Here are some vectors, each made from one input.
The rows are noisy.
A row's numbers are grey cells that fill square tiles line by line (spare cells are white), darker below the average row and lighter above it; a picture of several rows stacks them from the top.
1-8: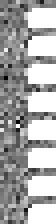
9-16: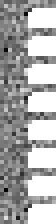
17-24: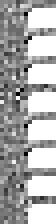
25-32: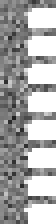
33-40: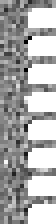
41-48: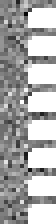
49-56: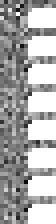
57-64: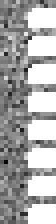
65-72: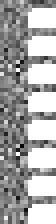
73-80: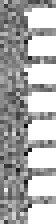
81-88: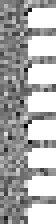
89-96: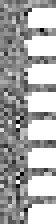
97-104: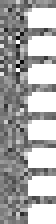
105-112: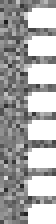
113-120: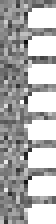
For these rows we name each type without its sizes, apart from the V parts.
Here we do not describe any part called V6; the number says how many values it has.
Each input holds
a list of items, each a true/false value and a value of V6.
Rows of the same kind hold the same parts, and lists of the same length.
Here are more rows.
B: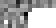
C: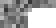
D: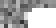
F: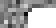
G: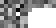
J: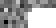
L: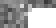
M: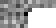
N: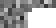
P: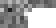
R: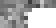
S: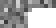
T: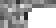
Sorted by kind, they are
B, F, M, T
C, D, J, L, N, P, R, S
G

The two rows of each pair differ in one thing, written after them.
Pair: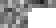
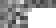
the true/false value in item 2 of the list
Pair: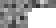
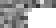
the value of V6 in item 1 of the list
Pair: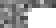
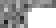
the true/false value in item 1 of the list
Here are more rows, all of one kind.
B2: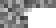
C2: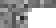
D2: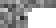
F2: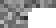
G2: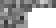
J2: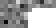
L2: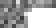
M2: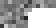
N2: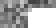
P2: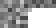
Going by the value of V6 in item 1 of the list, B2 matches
F2, N2 and P2.
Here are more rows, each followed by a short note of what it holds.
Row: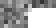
a list of two items
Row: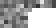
a list of two items
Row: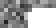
a list of two items
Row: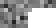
a list of two items
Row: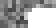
a list of two items
